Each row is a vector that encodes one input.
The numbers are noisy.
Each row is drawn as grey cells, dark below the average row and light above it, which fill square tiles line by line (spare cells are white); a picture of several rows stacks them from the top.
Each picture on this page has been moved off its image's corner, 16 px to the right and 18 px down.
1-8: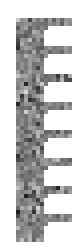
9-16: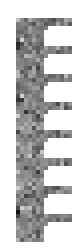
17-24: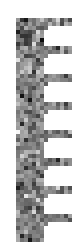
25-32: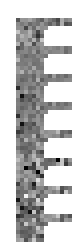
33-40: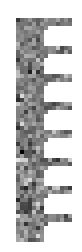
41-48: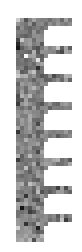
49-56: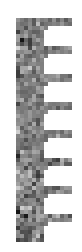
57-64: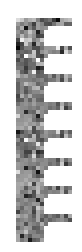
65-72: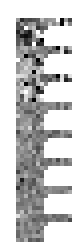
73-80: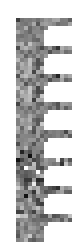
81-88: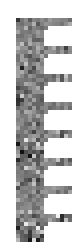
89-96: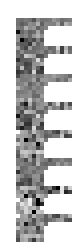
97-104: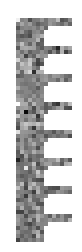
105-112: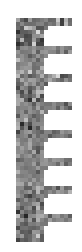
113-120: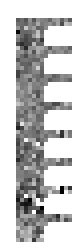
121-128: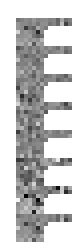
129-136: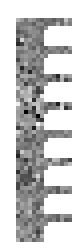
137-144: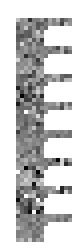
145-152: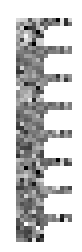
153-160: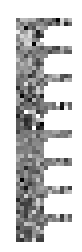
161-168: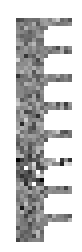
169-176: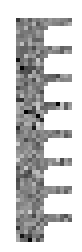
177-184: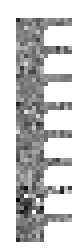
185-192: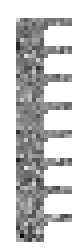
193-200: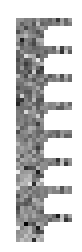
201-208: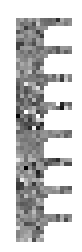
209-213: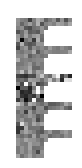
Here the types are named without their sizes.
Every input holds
three true/false values, together with either a point on a circle, or a fixed value.
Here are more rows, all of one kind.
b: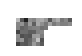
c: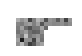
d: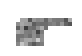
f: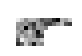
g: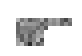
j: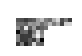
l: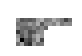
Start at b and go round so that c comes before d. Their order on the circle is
b, j, l, c, g, d, f.
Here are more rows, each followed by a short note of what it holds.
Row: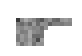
three true/false values
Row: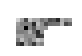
a point on a circle and three true/false values
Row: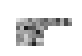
a point on a circle and three true/false values
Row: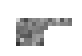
a point on a circle and three true/false values
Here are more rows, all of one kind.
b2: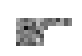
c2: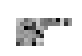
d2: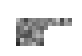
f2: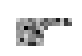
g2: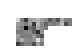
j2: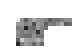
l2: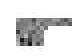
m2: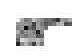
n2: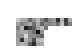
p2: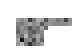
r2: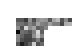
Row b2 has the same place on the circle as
c2 and r2.
